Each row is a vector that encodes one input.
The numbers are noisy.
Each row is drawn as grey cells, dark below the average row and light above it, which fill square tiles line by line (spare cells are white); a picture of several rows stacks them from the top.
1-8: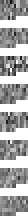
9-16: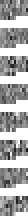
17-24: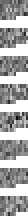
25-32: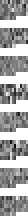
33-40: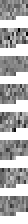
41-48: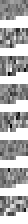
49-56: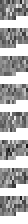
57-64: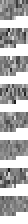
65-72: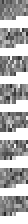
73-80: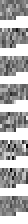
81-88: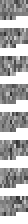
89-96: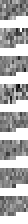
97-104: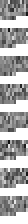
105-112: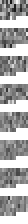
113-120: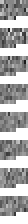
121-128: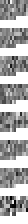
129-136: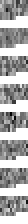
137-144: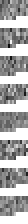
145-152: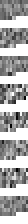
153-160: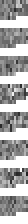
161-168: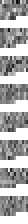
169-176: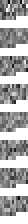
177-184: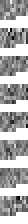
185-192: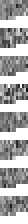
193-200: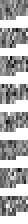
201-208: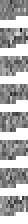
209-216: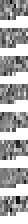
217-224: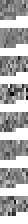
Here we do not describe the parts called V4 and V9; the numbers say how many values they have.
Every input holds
one of 5 labels, together with either one of 5 labels and a value of V9, or a value of V4.
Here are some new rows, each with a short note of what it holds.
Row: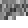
one of 5 labels and a value of V4
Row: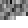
two labels (each one of 5) and a value of V9
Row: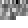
two labels (each one of 5) and a value of V9
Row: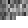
one of 5 labels and a value of V4
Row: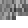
one of 5 labels and a value of V4
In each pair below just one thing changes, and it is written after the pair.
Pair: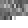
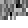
the value of V9
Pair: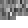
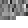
one of the two labels
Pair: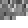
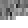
one of the two labels
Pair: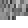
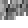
the value of V9
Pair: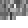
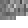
the value of V9
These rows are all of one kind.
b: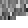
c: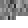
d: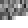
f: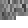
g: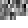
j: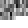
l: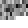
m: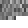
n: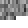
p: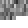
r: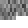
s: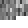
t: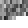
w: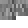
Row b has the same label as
n, p and s.
